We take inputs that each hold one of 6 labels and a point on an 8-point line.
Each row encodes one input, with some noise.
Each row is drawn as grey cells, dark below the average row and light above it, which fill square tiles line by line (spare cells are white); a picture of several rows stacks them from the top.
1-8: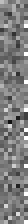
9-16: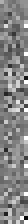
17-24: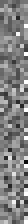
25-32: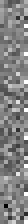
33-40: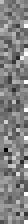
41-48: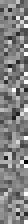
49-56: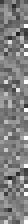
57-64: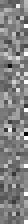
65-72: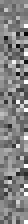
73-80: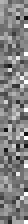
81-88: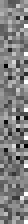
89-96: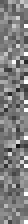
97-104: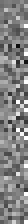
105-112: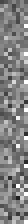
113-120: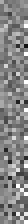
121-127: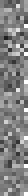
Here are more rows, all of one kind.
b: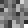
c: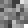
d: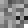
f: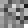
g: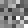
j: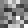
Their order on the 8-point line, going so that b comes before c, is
j, g, b, c, d, f.
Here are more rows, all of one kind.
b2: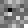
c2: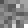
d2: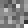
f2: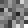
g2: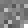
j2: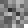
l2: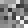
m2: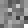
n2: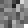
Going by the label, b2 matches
c2 and j2.
